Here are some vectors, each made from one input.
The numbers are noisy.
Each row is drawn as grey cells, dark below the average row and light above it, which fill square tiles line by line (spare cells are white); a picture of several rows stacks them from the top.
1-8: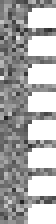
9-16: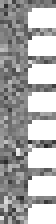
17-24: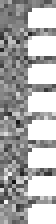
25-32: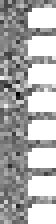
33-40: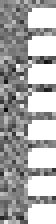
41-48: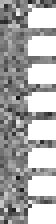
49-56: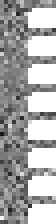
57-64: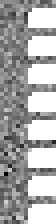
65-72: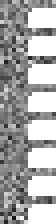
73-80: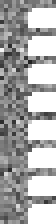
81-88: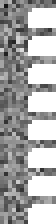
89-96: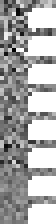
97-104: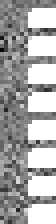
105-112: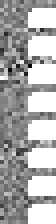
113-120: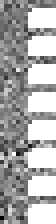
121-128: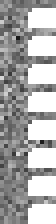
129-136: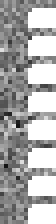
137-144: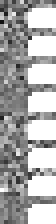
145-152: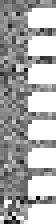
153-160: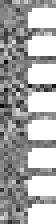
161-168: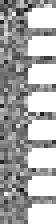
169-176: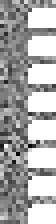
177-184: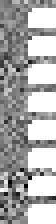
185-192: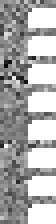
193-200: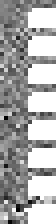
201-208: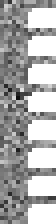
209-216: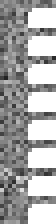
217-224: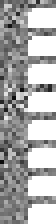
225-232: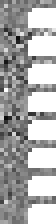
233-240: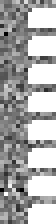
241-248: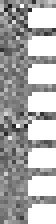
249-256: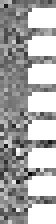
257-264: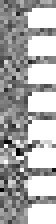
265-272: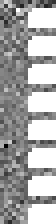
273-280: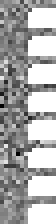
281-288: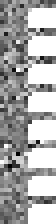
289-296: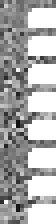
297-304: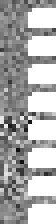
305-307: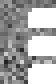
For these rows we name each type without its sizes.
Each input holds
a point on a circle.
